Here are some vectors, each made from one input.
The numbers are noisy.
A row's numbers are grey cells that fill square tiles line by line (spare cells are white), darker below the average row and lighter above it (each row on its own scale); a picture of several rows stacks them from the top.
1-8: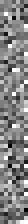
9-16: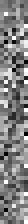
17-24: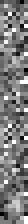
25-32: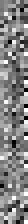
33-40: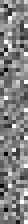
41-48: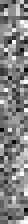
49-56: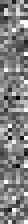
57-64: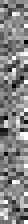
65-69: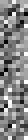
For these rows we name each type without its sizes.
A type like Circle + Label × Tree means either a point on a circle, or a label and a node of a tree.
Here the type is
(Bool × Bool × Bool + Unit) × Line.
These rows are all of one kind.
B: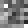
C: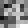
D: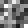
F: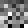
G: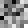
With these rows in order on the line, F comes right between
B and C.
